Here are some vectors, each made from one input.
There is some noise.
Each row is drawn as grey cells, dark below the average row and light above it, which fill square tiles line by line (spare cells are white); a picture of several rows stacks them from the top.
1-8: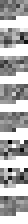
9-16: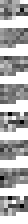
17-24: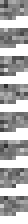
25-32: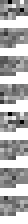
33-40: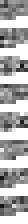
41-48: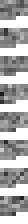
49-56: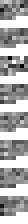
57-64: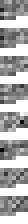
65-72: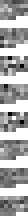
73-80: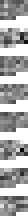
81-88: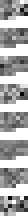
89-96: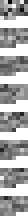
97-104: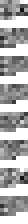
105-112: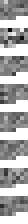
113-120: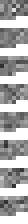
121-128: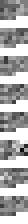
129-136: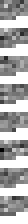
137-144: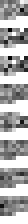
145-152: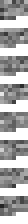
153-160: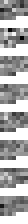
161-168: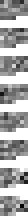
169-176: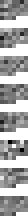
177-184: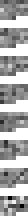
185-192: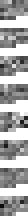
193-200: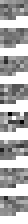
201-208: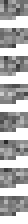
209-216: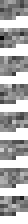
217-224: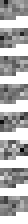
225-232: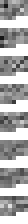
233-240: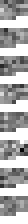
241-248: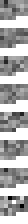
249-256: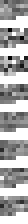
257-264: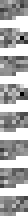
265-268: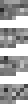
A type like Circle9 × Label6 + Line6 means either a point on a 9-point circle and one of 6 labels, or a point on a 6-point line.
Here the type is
(Bool × Line5 + (Line6 + Tree11) × Line8) × Line5.
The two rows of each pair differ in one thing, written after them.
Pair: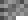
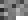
the node of the tree
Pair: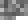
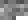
the place on the 5-point line
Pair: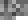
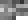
the place on the 5-point line
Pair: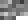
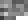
the node of the tree
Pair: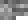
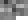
the place on the 5-point line
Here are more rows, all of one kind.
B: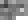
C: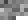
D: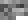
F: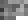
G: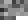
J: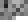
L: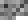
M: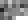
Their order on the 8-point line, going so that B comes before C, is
M, G, F, D, B, C, L, J.
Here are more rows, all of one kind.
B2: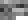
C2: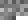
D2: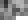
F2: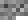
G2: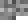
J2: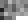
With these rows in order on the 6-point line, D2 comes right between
G2 and J2.
